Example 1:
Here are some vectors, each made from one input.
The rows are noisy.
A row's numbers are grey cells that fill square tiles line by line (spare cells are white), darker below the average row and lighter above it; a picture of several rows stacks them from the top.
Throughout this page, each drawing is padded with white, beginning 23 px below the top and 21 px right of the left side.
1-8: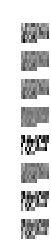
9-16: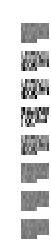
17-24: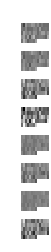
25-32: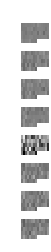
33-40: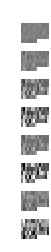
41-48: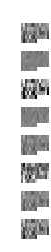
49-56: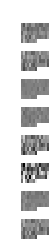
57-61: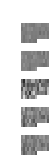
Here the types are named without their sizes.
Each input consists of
a point on a line and a true/false value.
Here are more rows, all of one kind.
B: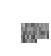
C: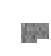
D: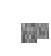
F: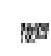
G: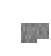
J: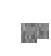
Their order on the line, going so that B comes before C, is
B, C, D, G, J, F.
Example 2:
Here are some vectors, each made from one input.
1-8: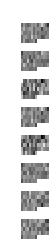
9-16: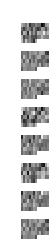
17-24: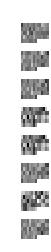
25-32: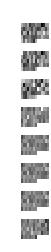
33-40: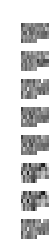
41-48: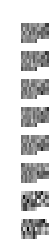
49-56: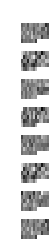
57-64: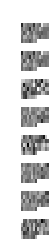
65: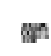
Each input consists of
either a point on a 6-point line, or a point on a 9-point line.
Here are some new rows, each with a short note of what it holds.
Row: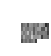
a point on a 9-point line
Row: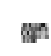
a point on a 6-point line
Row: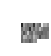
a point on a 9-point line
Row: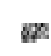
a point on a 6-point line
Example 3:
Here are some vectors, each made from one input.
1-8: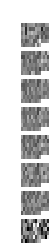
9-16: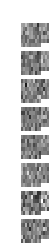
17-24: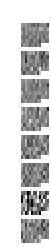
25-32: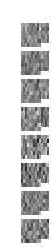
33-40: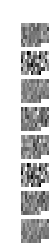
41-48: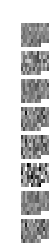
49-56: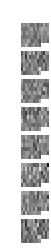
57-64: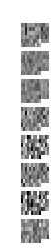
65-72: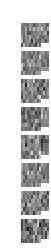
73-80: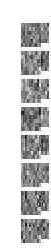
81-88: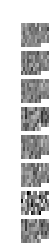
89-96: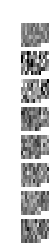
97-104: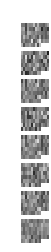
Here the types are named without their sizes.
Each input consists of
a list of points on a line.
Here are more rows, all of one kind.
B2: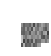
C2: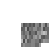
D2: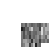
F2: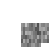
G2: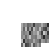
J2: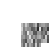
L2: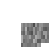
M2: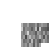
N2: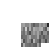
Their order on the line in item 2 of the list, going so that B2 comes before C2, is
B2, L2, C2, J2, D2, M2, N2, G2, F2.
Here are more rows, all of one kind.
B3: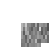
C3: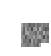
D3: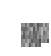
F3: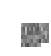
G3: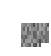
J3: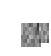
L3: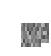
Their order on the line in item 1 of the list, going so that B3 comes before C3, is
G3, D3, J3, F3, B3, C3, L3.
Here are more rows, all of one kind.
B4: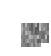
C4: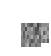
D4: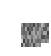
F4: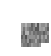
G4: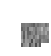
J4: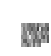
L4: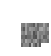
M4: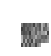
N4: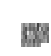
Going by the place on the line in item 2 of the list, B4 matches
C4, G4 and M4.
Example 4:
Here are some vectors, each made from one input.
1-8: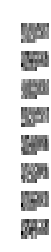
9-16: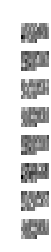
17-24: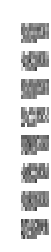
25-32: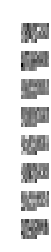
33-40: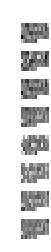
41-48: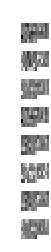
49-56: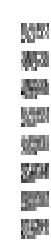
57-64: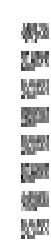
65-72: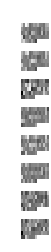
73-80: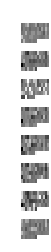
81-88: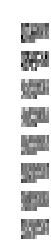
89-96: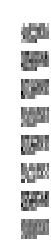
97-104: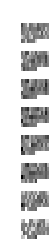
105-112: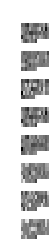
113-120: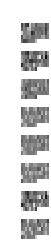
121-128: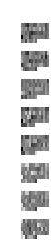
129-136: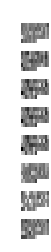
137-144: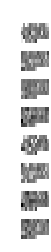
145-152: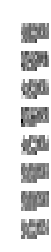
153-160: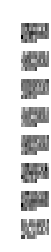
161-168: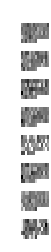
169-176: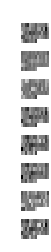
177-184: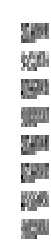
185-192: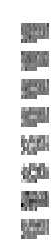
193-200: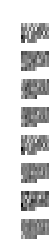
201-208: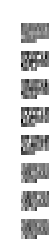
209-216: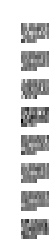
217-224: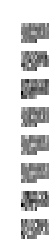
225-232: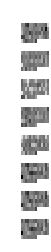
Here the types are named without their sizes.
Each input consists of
either a point on a circle, or a point on a line.
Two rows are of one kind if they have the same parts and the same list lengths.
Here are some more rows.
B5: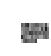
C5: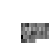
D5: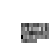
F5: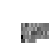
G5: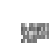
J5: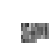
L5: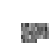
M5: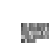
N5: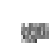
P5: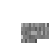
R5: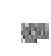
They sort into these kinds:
B5, C5, D5, F5, J5, L5
G5, M5, N5, P5, R5

